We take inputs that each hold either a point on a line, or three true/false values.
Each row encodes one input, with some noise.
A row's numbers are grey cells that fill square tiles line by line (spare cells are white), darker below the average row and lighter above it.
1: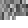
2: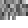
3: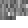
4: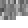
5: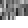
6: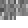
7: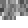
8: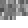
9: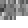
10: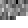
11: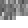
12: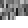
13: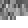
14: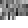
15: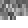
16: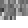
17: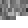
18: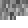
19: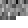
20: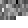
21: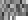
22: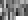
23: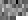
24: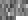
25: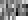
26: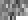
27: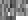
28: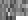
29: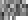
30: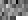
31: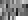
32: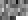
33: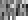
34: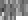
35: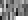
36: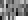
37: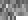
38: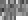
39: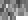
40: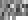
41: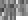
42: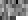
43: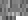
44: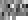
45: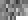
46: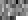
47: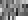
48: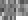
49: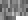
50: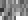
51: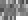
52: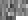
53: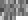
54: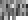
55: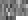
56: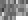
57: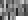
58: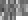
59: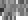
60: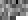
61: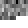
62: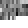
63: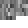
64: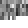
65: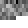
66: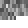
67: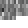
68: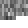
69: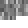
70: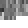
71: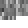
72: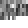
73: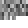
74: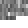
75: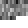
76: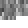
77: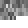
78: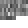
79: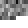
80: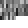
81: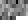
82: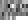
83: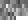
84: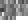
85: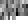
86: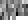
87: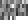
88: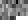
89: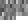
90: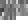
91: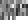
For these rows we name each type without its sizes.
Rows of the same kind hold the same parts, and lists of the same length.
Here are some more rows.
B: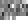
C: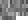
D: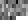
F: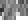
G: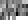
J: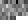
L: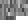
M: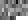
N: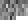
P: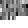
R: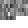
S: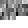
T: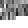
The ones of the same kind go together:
B, G, P, S, T
C, D, F, J, L, M, N, R

